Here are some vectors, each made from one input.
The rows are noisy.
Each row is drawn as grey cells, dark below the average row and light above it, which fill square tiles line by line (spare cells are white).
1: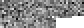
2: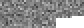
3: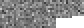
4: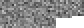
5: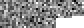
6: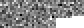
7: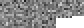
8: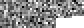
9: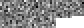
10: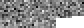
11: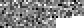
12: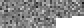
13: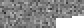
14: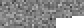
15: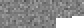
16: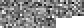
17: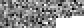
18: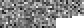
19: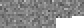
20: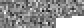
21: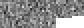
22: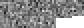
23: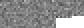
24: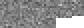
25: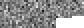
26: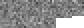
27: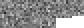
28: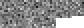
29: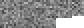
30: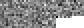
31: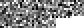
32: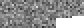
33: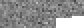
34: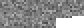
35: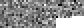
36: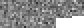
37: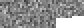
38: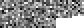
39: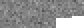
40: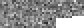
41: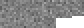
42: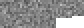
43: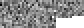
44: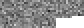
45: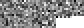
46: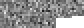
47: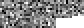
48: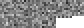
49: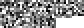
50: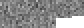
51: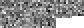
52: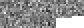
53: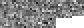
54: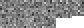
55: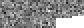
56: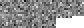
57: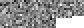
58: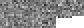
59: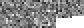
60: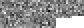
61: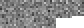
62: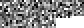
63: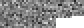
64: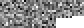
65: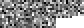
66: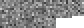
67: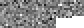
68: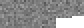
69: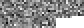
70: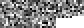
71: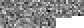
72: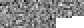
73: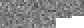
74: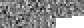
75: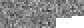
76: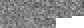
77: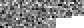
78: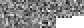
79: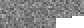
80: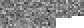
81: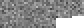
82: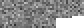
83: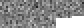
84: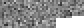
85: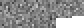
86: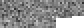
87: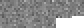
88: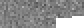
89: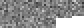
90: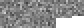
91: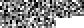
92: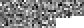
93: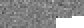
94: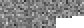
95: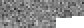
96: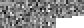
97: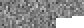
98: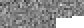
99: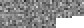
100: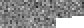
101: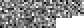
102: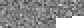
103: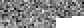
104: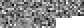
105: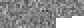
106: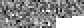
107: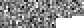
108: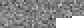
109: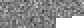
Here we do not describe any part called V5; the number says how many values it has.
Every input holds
a list of up to two items, each a true/false value and a value of V5.
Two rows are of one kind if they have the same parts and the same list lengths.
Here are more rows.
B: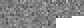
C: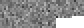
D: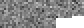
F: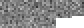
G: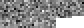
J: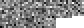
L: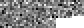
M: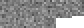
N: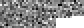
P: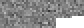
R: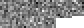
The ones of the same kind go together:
B, C, D, L, M, R
F, J, N, P
G

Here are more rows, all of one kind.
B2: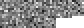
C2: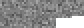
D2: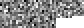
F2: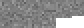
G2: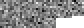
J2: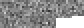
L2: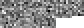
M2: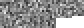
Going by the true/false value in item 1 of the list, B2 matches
G2 and L2.
